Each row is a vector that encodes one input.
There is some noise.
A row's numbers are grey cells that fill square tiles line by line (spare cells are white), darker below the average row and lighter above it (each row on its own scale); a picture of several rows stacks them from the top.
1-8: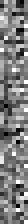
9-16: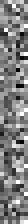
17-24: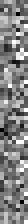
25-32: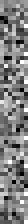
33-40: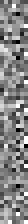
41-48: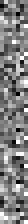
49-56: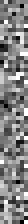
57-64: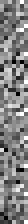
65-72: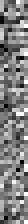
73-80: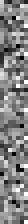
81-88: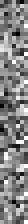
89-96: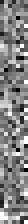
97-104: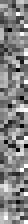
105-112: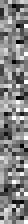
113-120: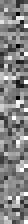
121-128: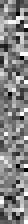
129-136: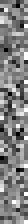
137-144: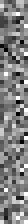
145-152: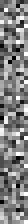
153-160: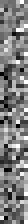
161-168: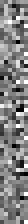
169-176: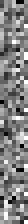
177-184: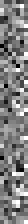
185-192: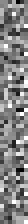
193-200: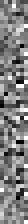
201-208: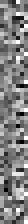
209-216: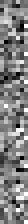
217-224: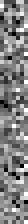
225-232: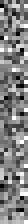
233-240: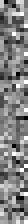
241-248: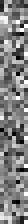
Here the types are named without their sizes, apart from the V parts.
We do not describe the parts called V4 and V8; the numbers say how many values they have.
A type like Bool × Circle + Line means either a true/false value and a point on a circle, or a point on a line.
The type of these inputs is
Bool × Tree + V4 × V8.
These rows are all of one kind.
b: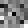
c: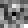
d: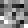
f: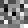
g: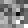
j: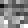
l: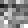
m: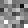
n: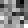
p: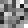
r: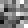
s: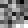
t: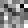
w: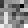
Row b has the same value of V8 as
d, n and s.
